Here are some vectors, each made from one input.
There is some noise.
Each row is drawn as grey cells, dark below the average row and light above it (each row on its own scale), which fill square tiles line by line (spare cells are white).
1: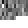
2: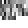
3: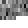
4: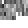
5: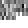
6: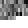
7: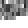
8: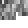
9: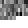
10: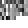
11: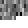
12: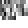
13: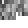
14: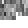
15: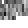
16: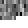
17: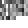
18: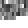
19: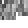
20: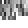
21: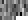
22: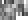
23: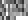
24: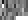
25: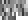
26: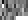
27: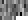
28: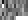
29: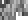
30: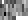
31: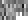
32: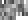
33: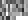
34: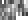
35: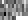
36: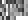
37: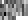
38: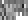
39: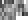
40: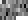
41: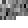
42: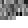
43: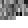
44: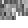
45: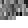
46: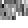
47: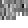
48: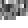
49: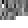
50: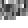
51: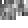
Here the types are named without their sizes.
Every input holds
either a label, or a point on a line.
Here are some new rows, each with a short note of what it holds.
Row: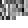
a point on a line
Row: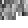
a point on a line
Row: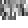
a point on a line
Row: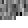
a label
